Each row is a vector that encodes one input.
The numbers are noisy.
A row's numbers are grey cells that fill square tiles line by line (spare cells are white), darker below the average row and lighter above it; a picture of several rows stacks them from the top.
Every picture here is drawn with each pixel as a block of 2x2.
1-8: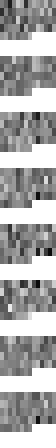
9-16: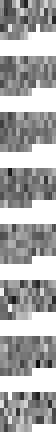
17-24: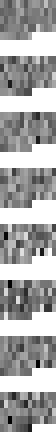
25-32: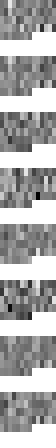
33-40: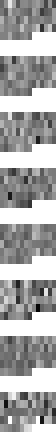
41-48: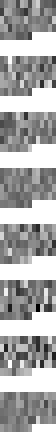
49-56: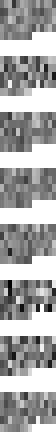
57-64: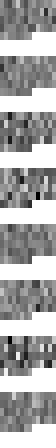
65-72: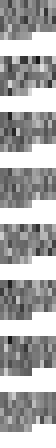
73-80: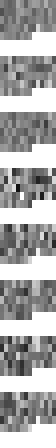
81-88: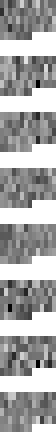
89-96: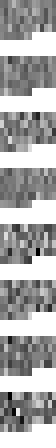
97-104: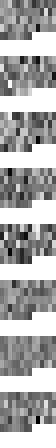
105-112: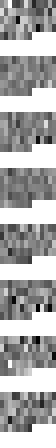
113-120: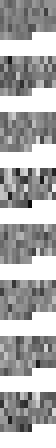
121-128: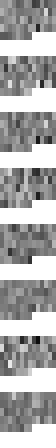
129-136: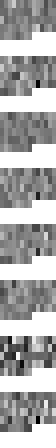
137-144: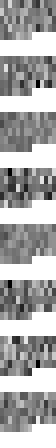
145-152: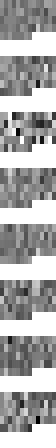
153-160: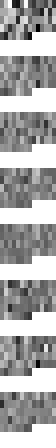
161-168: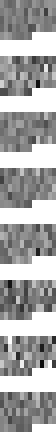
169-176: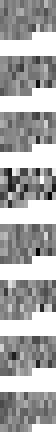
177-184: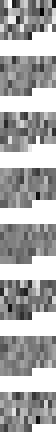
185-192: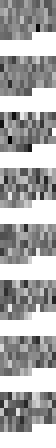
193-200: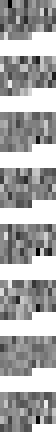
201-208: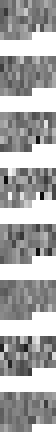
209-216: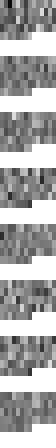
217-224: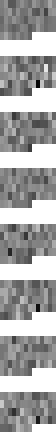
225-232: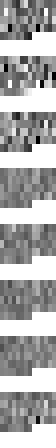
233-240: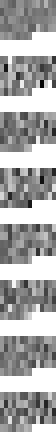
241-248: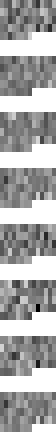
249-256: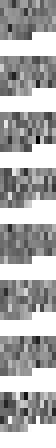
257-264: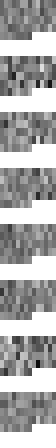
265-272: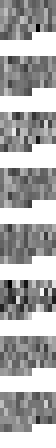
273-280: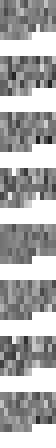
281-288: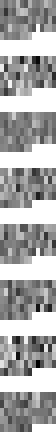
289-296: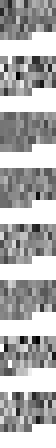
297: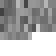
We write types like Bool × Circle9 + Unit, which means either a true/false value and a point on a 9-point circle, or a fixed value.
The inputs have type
Line19 + Tree9.
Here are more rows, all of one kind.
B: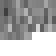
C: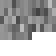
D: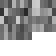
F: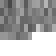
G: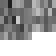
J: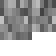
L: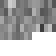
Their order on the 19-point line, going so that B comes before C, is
J, L, D, G, B, F, C.
